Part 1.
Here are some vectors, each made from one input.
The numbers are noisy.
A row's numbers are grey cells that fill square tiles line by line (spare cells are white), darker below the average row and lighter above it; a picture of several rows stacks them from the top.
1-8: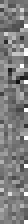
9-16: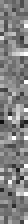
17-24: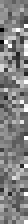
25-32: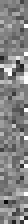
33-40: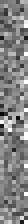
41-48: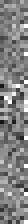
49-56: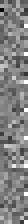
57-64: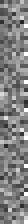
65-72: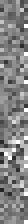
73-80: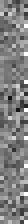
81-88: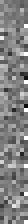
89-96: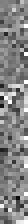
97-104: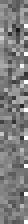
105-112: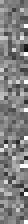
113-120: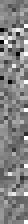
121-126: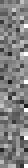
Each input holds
a list of up to two points on a 4-point line.
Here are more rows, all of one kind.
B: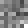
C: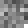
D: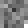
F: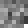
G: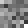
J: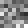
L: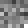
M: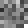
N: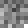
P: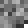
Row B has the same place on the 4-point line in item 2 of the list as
C, L and N.
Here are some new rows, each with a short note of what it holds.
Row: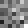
a list of one item
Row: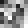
the empty list
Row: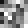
the empty list
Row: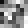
the empty list
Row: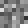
a list of one item
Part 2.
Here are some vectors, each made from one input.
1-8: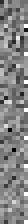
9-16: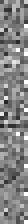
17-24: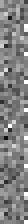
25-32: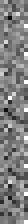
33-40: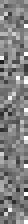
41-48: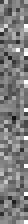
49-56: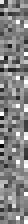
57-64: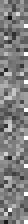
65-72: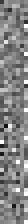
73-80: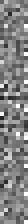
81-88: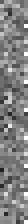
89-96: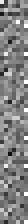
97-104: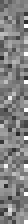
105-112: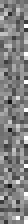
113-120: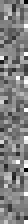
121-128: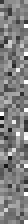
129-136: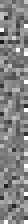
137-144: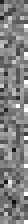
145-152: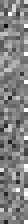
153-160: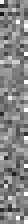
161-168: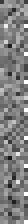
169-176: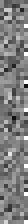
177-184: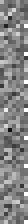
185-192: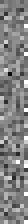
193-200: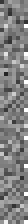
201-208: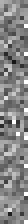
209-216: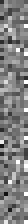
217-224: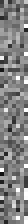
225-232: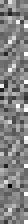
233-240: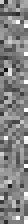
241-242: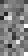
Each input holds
a point on a 4-point line, together with either a fixed value, or four true/false values.
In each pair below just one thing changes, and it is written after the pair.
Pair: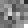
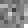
the place on the 4-point line
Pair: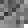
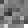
the place on the 4-point line
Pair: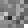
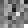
one of the four true/false values
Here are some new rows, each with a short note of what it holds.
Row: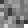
a point on a 4-point line and four true/false values
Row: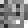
a point on a 4-point line
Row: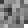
a point on a 4-point line and four true/false values
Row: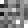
a point on a 4-point line
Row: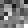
a point on a 4-point line and four true/false values
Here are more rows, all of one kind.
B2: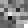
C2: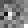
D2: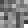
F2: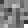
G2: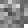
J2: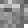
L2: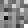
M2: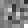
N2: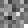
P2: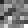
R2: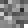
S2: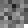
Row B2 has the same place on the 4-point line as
M2, N2 and S2.
